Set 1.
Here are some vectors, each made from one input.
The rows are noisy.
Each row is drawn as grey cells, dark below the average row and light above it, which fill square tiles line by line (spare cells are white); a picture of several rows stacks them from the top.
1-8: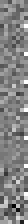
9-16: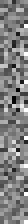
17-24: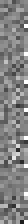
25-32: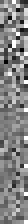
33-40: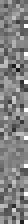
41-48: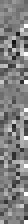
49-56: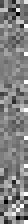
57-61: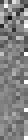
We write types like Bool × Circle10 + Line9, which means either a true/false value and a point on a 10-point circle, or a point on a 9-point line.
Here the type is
Bool × Line4.
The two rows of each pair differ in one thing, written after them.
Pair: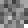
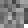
the true/false value
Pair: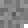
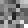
the place on the 4-point line
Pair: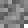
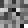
the true/false value
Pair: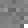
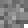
the true/false value
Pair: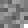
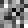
the true/false value
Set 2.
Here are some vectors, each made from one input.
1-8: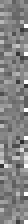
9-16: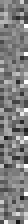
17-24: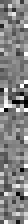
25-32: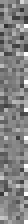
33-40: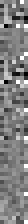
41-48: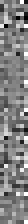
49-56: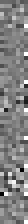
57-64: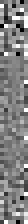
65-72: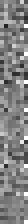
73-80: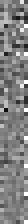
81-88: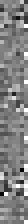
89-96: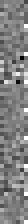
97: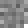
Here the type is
List2(Line5).
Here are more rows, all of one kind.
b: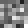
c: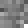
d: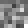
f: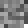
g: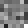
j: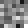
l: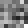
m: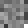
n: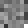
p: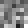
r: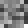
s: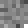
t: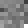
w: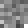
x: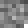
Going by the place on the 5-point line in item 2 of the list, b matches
f, j, m and n.
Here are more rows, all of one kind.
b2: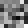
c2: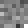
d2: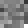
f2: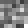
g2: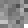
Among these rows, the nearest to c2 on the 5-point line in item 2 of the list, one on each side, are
d2 and f2.
